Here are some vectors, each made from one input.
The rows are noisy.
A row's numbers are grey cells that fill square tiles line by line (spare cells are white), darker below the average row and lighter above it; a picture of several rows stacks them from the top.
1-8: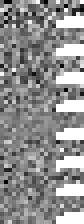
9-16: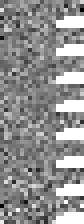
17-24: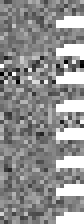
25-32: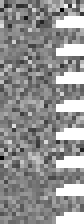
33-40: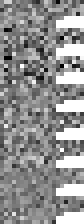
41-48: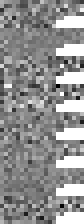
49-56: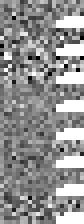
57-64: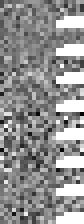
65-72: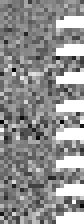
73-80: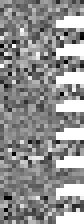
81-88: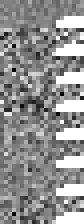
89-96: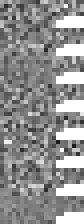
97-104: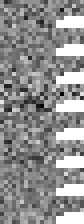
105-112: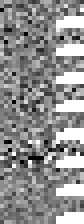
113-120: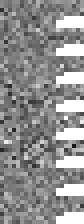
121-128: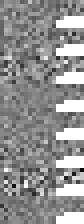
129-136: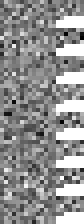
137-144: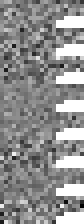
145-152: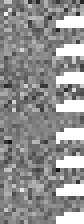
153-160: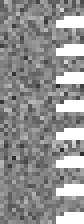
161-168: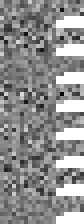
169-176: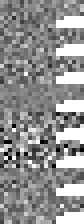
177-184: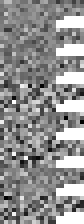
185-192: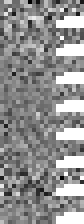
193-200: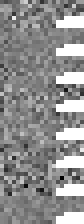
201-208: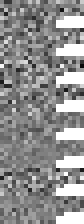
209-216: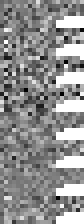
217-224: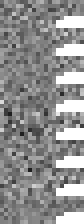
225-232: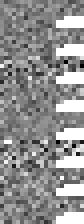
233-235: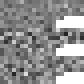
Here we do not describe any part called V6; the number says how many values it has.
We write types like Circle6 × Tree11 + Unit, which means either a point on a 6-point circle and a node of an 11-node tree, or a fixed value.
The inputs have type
Bool × (Circle8 + V6) + Line5 + Line9.
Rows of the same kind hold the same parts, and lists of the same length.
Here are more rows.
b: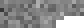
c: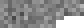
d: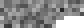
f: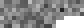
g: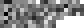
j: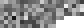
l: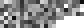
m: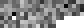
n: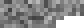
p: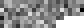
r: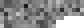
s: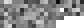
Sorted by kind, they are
b, g, p
c, j, l
d, f, m, n, s
r

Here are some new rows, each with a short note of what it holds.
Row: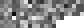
a true/false value and a value of V6
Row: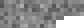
a point on a 5-point line
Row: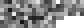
a true/false value and a value of V6
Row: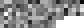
a true/false value and a value of V6
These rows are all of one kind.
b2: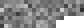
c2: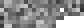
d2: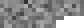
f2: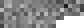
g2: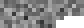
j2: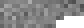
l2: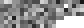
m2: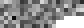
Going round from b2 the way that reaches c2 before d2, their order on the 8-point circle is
b2, f2, g2, m2, c2, d2, j2, l2.
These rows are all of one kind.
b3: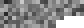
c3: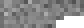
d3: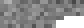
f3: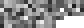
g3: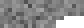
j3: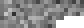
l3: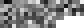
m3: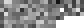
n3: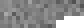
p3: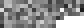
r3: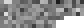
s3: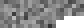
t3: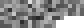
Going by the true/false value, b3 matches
f3 and g3.
